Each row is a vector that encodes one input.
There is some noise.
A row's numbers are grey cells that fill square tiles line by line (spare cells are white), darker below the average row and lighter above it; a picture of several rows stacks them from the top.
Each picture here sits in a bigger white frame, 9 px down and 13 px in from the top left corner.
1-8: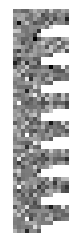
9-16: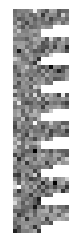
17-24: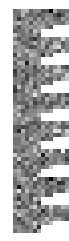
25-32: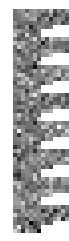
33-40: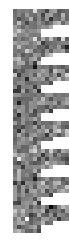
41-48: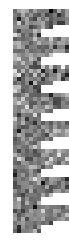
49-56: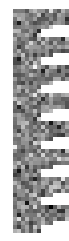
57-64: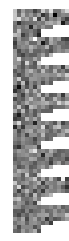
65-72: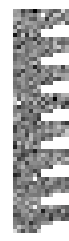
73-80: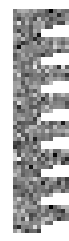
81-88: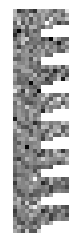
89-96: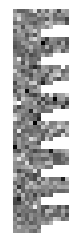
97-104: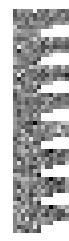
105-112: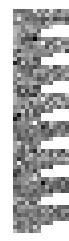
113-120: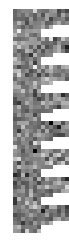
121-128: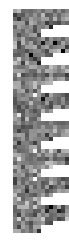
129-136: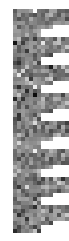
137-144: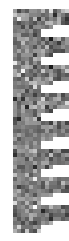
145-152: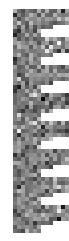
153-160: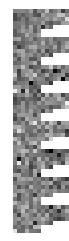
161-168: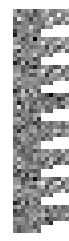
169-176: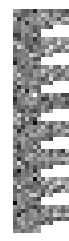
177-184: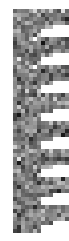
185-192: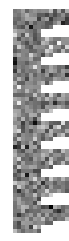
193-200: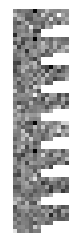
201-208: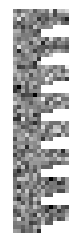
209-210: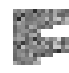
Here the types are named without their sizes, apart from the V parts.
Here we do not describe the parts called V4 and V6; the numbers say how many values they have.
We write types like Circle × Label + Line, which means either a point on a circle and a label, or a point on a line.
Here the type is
(Line × V4 + Tree) × (Line + V6).
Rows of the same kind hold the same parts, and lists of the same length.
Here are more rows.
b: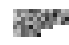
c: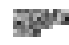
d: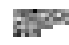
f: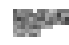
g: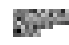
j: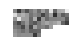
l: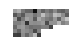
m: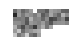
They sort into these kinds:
b, c, j
d
f, m
g, l

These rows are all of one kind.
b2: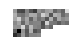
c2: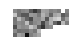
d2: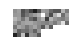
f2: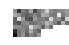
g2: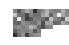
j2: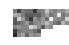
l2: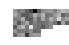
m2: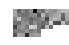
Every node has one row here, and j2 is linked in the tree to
f2.
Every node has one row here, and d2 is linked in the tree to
c2.
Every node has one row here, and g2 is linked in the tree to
b2, c2, f2 and m2.
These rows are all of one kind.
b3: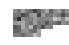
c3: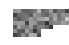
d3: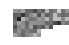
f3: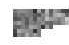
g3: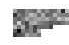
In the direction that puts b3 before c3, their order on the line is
d3, b3, g3, f3, c3.
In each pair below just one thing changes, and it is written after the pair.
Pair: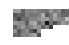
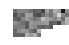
the value of V6
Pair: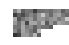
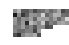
the value of V4
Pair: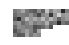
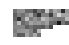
the value of V4
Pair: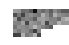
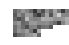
the value of V6
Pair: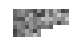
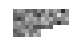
the place on the line
